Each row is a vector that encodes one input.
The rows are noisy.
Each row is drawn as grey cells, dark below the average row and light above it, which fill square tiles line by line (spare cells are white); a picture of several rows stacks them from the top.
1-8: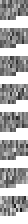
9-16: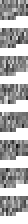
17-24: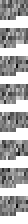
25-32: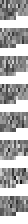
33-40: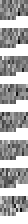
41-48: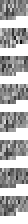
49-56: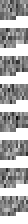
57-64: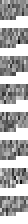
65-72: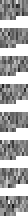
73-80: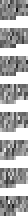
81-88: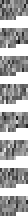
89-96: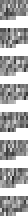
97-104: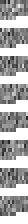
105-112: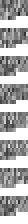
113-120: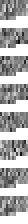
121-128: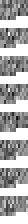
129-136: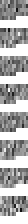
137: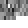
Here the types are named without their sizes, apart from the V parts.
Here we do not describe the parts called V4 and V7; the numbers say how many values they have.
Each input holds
either a value of V4 and a value of V7, or a list of points on a circle.
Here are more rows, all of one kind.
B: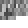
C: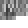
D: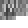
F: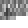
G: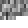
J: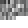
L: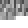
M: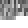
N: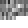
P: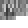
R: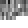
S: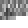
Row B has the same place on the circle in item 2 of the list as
G and J.
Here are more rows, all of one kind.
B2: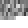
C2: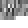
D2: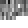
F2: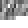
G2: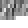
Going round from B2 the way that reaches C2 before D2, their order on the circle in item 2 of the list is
B2, C2, D2, G2, F2.
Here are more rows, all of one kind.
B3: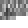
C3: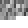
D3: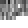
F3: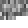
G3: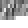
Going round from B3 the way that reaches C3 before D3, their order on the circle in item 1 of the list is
B3, G3, C3, D3, F3.
